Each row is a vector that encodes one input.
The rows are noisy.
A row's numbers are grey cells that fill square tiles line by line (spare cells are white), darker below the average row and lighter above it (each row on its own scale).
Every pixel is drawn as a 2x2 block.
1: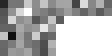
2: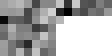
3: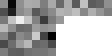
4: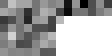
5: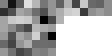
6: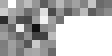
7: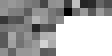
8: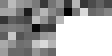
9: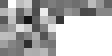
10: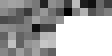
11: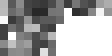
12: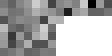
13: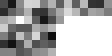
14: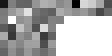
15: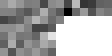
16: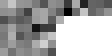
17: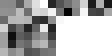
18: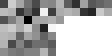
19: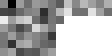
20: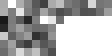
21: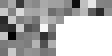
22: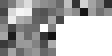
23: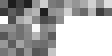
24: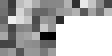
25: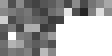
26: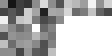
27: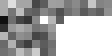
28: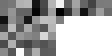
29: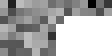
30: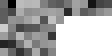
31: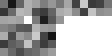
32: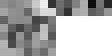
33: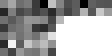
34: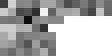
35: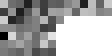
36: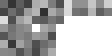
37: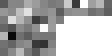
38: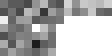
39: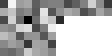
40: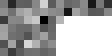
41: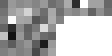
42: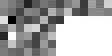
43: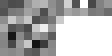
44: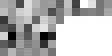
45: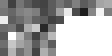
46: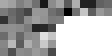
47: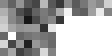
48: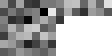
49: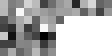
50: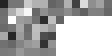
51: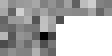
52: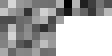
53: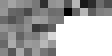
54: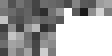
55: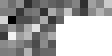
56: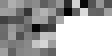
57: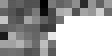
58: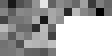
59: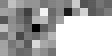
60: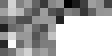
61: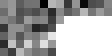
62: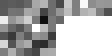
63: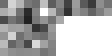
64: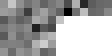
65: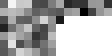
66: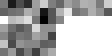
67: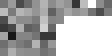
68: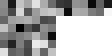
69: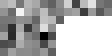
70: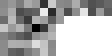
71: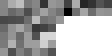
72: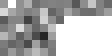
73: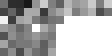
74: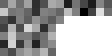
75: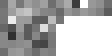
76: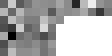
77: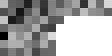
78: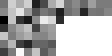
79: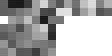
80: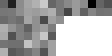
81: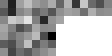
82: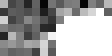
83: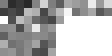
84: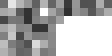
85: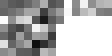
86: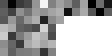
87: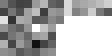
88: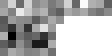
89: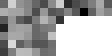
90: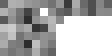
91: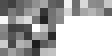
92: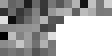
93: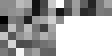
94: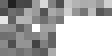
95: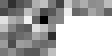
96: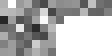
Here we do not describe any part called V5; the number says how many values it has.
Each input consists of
a node of a 7-node tree, together with either a node of a 7-node tree, or a value of V5.
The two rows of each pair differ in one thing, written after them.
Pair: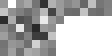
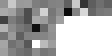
the node of the tree
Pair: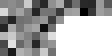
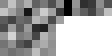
the node of the tree
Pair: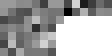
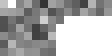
the node of the tree
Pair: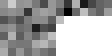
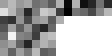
the value of V5
